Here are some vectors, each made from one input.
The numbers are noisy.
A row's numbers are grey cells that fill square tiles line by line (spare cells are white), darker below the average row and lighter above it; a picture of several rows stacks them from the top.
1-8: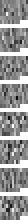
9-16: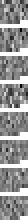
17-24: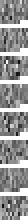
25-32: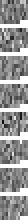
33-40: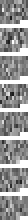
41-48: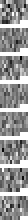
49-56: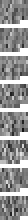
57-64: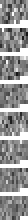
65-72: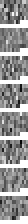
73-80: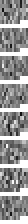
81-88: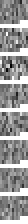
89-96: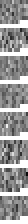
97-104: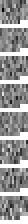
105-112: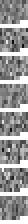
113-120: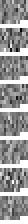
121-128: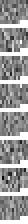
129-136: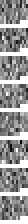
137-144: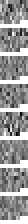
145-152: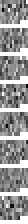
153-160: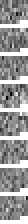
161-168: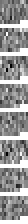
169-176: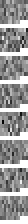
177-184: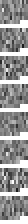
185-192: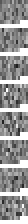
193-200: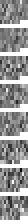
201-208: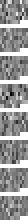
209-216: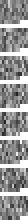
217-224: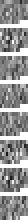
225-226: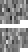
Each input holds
two labels (each one of 5), together with either one of 5 labels, or a point on a 9-point line.
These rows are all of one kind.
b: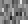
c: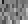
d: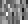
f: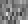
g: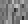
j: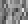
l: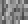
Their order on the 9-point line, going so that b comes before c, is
b, f, d, c, l, j, g.
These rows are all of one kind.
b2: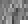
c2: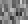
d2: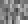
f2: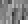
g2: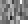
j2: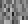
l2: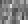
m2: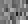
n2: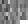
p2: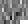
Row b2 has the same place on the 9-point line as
d2, f2, j2 and l2.
